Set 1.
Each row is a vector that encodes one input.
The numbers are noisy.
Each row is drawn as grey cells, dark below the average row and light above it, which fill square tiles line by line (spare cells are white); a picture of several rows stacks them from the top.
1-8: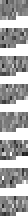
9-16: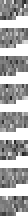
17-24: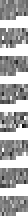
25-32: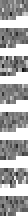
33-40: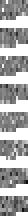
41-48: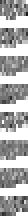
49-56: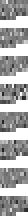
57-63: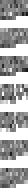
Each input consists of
a point on a 9-point line and a true/false value.
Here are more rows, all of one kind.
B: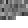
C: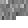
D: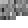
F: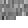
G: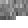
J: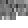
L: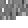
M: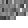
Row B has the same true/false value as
J and M.
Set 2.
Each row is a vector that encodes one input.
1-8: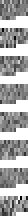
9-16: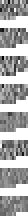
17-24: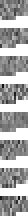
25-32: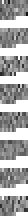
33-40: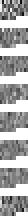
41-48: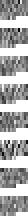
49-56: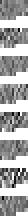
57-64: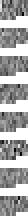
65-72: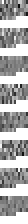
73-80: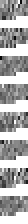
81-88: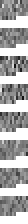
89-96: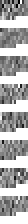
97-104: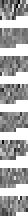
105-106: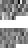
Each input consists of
either a fixed value, or one of 6 labels and four true/false values.
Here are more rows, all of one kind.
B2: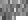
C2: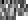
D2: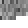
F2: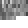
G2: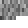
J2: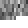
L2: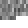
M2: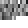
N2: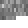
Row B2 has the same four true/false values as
C2, J2 and N2.
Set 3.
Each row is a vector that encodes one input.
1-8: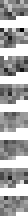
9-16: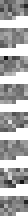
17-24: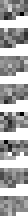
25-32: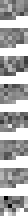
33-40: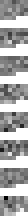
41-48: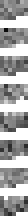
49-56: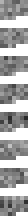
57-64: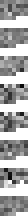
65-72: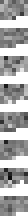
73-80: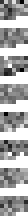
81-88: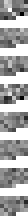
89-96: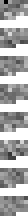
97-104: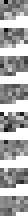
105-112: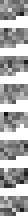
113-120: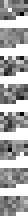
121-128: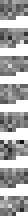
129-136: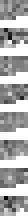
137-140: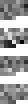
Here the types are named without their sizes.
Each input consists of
a list of points on a line.
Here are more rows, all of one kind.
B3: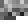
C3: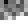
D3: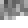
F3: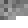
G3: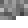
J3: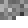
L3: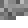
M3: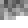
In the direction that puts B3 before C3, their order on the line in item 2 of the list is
M3, B3, C3, F3, D3, L3, G3, J3.
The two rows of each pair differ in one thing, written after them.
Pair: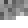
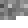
the place on the line in item 1 of the list
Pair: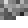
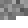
the place on the line in item 1 of the list
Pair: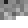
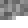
the place on the line in item 1 of the list
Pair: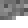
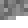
the place on the line in item 1 of the list
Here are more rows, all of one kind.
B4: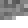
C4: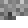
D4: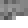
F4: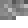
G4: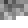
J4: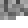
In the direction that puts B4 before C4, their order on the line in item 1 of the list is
B4, D4, F4, G4, J4, C4.
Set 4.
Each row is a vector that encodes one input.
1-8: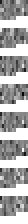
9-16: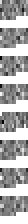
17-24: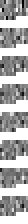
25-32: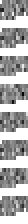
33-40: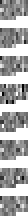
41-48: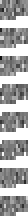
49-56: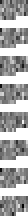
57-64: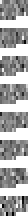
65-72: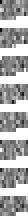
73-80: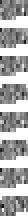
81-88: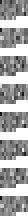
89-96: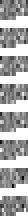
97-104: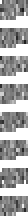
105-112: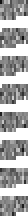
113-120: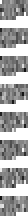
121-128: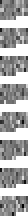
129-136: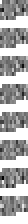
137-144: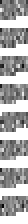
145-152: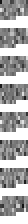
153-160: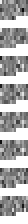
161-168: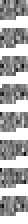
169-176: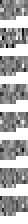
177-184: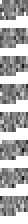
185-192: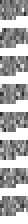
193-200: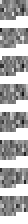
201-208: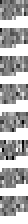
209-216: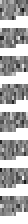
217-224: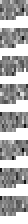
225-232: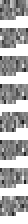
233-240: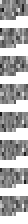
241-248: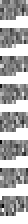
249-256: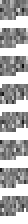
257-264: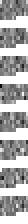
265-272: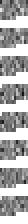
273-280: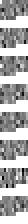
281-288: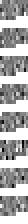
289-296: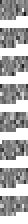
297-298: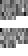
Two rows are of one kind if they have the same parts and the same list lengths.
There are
3 kinds of row.
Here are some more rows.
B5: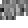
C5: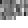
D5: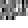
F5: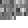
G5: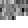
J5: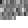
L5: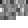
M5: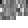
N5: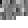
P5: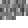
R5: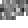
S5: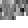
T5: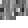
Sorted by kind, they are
B5, G5, P5, R5, S5, T5
C5, F5, J5, L5, M5, N5
D5

